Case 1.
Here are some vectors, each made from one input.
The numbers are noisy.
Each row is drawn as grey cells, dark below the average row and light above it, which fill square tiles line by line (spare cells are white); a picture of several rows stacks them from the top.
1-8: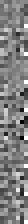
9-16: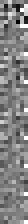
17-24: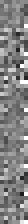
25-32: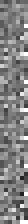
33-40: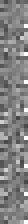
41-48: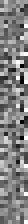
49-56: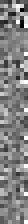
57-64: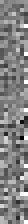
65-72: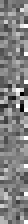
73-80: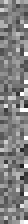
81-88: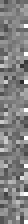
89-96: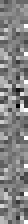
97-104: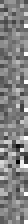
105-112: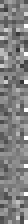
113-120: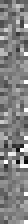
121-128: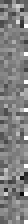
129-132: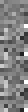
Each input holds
a point on a 4-point line.
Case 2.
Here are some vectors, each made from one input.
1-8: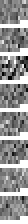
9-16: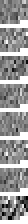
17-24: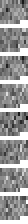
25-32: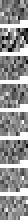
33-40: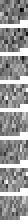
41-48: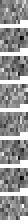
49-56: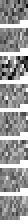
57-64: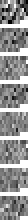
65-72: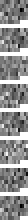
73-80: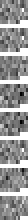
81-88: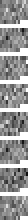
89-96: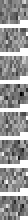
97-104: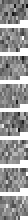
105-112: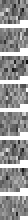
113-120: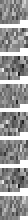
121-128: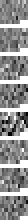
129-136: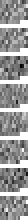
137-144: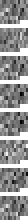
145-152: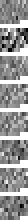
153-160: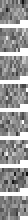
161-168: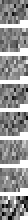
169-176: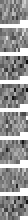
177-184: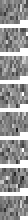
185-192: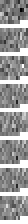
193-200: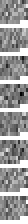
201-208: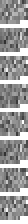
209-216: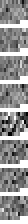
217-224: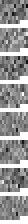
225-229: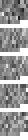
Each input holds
either a fixed value, or a point on a 3-point line and a point on a 5-point line.
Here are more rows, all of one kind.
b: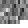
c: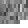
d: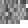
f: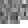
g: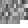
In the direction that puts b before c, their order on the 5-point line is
b, g, d, c, f.
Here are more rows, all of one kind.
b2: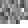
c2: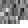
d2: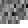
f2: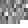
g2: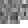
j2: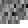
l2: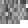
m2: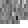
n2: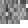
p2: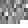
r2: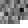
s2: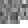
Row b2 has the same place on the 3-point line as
f2, l2, n2 and p2.
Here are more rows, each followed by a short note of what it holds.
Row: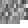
a point on a 3-point line and a point on a 5-point line
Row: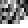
a fixed value
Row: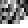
a fixed value
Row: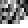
a fixed value
